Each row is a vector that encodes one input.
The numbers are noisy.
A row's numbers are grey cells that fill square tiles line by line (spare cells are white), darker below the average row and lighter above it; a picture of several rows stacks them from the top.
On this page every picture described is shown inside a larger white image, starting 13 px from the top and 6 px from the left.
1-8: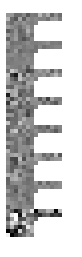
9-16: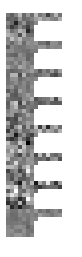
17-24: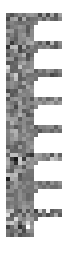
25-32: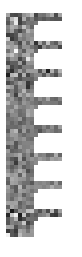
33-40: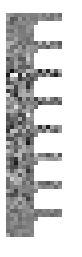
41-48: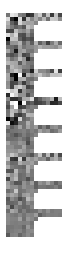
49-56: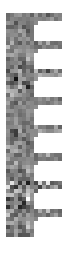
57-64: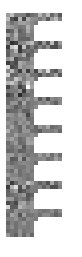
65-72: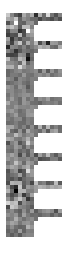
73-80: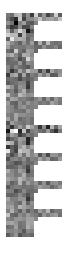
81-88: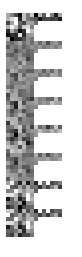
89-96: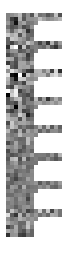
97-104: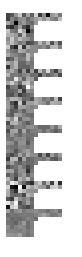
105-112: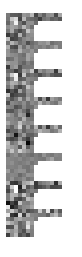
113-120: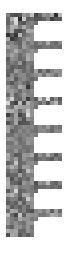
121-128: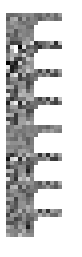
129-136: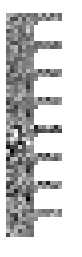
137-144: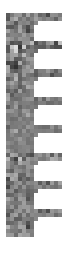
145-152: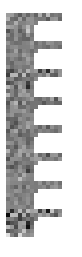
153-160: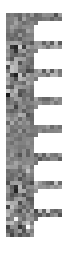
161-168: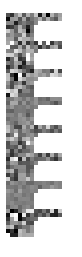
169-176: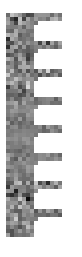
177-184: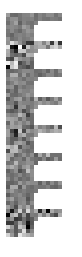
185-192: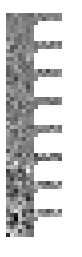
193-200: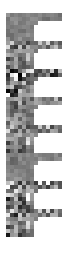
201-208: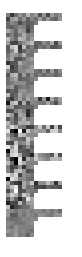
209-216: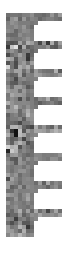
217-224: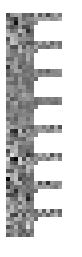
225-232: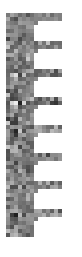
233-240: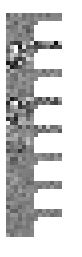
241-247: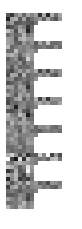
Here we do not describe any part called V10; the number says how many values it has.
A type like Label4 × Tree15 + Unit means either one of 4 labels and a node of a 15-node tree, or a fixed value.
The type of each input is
(Circle14 + V10) × Label9.
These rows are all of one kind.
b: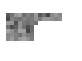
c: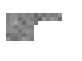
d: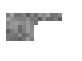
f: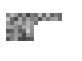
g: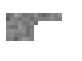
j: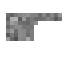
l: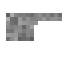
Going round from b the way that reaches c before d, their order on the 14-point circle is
b, f, l, c, j, d, g.
